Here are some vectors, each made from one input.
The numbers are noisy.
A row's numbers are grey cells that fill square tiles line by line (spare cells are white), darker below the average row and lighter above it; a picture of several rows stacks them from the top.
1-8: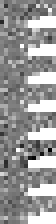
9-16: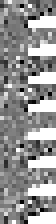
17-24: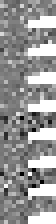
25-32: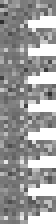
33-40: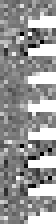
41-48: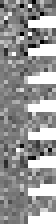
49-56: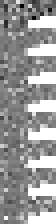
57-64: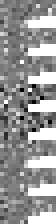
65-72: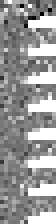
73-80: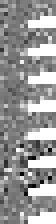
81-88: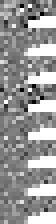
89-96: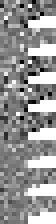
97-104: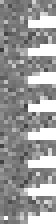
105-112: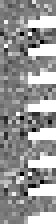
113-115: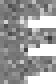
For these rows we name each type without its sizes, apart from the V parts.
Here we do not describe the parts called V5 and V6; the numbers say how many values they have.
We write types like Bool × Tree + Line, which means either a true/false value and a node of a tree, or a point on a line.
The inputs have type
Bool × (Line + V6) + V5.
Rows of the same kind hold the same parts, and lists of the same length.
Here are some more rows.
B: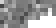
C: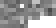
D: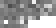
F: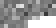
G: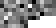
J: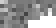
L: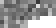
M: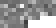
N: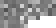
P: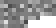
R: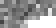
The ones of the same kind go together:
B, D, J, L, R
C, F, M, N, P
G

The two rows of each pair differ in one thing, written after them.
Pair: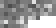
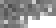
the place on the line
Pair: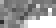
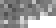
the true/false value
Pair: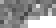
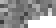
the place on the line
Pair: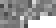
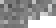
the place on the line
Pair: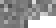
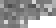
the place on the line
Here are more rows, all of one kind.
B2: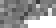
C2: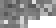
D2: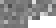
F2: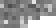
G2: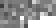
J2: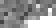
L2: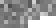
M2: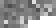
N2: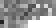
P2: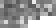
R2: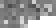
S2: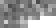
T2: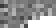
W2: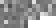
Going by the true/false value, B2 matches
J2, N2 and T2.
